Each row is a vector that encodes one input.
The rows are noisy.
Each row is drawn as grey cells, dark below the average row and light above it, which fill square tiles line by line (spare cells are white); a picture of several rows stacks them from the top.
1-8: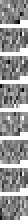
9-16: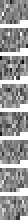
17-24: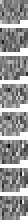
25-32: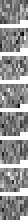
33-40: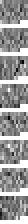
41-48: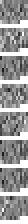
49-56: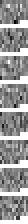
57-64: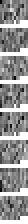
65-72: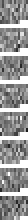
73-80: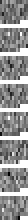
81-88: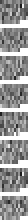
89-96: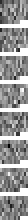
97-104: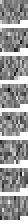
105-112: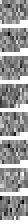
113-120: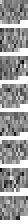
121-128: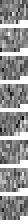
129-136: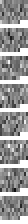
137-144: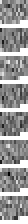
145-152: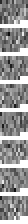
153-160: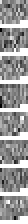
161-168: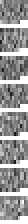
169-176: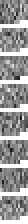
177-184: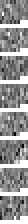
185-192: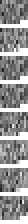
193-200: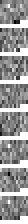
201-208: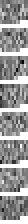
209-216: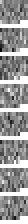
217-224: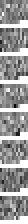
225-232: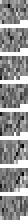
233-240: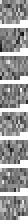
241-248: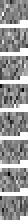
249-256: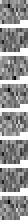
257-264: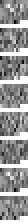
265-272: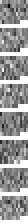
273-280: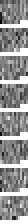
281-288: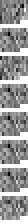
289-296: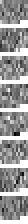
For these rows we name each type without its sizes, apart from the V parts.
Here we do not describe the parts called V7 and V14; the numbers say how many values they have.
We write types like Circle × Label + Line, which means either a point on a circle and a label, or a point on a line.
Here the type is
Bool × Bool × Bool + (Circle + V14) × V7.
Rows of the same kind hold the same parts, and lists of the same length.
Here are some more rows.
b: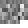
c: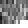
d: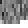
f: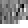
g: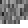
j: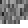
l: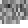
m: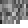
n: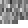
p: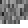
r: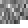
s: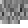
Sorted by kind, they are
b, n, r
c, f, m
d, g, j, l, p, s

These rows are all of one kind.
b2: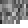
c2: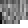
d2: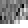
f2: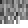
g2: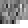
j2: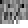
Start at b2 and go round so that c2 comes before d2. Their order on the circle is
b2, f2, c2, g2, d2, j2.
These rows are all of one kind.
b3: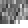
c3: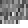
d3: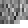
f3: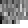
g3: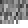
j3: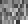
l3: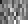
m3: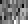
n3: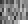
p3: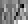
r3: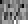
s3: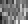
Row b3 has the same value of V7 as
m3 and s3.
